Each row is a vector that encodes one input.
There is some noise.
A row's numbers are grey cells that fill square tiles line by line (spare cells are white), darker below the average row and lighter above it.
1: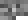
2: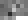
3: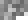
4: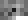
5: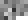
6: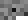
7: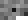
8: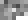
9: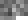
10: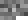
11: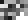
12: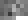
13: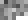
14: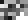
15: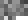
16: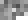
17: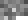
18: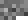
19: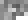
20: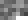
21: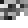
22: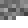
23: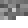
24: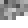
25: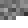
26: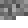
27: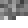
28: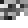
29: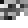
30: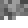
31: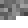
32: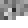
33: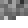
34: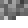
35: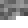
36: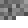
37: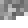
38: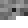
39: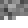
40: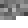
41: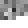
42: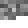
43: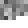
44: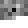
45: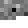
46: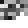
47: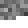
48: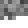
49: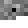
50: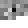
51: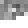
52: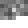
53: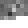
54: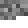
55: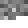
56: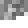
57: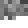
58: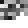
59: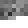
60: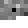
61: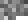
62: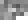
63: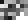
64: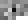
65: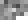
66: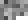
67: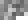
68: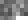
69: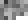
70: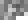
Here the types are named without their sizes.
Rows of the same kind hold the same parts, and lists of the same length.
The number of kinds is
3.
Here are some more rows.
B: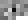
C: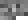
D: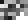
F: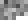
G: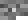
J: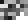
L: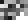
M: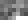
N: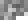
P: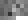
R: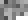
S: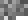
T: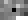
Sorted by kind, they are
B, F, N, R
C, G, M, P, S, T
D, J, L

